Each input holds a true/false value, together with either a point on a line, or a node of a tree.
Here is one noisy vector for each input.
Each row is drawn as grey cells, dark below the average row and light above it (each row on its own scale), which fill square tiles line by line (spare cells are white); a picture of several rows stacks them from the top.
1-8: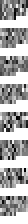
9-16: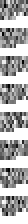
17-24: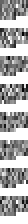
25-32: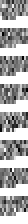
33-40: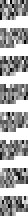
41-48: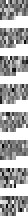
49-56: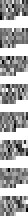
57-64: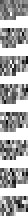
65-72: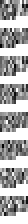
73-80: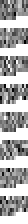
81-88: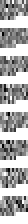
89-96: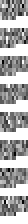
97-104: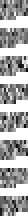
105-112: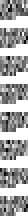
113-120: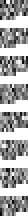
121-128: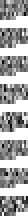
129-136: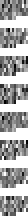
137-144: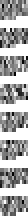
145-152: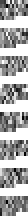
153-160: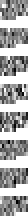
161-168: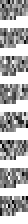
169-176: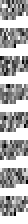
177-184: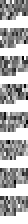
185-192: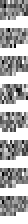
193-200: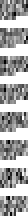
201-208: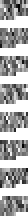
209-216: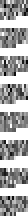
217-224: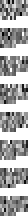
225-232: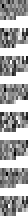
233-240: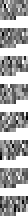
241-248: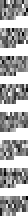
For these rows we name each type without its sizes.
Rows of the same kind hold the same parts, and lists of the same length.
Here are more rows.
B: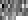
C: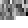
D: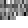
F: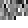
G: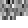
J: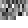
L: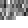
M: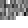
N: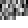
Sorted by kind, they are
B, C, G, J
D, F, L, M, N

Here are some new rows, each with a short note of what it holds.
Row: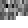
a node of a tree and a true/false value
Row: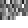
a node of a tree and a true/false value
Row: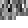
a point on a line and a true/false value
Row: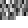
a node of a tree and a true/false value
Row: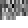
a node of a tree and a true/false value
